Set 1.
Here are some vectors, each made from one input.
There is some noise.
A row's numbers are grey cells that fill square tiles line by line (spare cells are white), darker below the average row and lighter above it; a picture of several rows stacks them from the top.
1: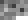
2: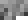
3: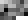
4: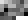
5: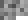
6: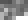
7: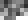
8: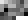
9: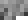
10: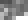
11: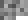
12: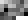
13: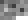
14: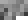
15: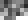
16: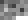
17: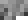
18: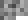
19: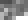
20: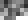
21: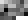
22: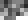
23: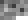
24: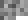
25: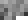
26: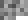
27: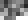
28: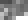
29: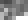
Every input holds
a point on a 6-point line.
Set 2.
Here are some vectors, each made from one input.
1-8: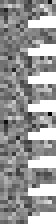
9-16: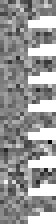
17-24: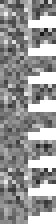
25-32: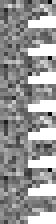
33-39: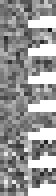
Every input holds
a point on a 5-point line.
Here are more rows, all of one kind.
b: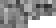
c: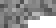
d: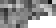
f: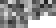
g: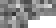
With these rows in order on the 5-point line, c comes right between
b and g.
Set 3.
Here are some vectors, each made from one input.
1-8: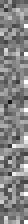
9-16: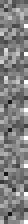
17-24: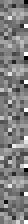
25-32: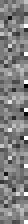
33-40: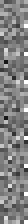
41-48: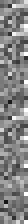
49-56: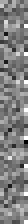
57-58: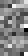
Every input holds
a point on an 8-point line.
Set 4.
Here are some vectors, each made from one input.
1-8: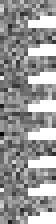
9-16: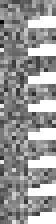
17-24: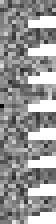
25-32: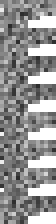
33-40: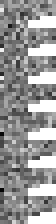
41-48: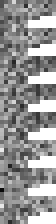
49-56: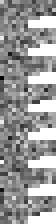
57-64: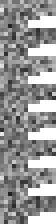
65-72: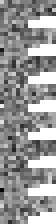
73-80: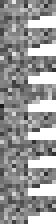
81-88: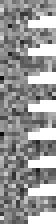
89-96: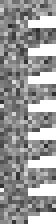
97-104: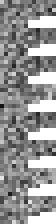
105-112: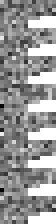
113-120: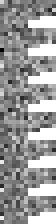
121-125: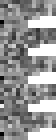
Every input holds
one of 6 labels.
